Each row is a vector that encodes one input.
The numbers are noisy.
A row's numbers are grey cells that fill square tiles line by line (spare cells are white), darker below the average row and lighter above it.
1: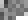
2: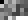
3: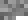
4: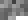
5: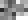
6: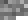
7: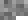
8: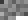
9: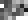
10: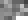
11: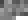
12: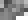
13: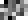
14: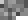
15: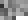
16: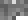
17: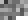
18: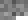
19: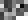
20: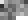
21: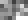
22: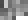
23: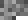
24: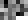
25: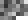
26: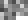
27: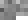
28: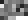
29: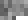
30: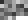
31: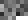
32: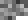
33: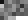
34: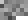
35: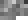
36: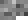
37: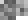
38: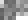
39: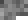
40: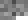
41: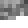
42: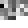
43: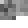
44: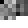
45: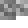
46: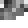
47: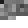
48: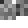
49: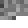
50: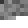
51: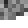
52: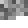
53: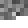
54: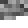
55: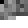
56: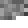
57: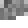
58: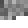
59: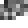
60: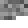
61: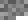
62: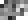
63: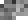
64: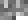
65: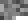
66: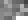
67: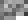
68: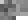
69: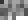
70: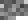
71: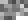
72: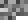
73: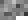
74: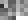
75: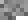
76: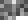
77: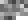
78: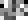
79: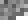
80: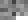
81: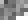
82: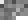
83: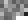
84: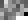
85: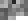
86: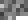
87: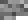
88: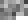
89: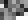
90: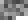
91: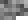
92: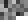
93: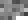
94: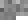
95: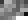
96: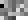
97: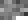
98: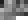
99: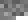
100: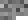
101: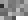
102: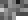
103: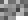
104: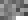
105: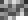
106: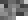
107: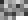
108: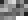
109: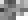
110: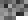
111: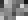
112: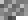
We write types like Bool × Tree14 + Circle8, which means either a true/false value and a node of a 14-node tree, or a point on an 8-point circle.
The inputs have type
Bool × Bool × Bool × Bool + Circle10.
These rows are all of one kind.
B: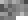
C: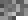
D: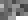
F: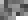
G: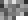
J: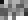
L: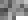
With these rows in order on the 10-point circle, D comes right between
C and F.
